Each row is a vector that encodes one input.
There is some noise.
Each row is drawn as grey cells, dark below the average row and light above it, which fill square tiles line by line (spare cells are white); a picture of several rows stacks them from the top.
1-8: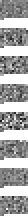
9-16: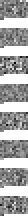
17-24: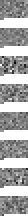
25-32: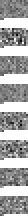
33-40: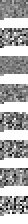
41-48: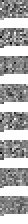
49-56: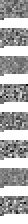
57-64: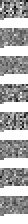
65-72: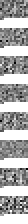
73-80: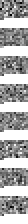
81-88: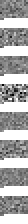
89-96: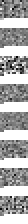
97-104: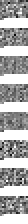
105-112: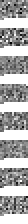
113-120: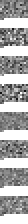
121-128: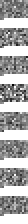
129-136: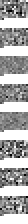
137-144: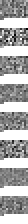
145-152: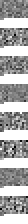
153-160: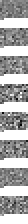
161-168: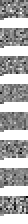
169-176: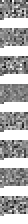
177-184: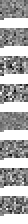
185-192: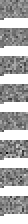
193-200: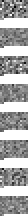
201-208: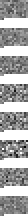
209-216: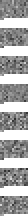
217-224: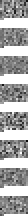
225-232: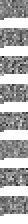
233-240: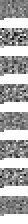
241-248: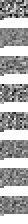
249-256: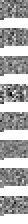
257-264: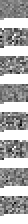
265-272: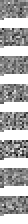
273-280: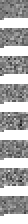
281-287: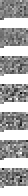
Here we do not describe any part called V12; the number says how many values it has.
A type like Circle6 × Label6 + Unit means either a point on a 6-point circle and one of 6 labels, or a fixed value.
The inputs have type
Circle11 + Line7 × Line9 + Line10 × V12.
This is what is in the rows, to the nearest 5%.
About 40% of them hold a point on an 11-point circle. About 25% of them hold a point on a 7-point line and a point on a 9-point line. The rest hold a point on a 10-point line and a value of V12.
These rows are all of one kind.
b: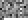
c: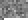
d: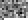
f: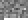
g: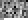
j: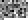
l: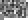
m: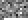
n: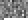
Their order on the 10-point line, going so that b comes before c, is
b, j, l, m, g, c, d, n, f.
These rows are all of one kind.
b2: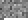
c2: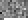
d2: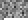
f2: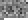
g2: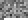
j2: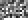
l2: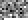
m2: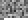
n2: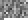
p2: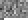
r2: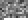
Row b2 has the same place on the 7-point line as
j2 and p2.
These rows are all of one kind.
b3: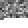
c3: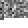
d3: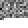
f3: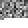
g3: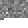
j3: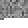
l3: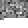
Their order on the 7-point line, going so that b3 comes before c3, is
d3, l3, j3, g3, b3, f3, c3.
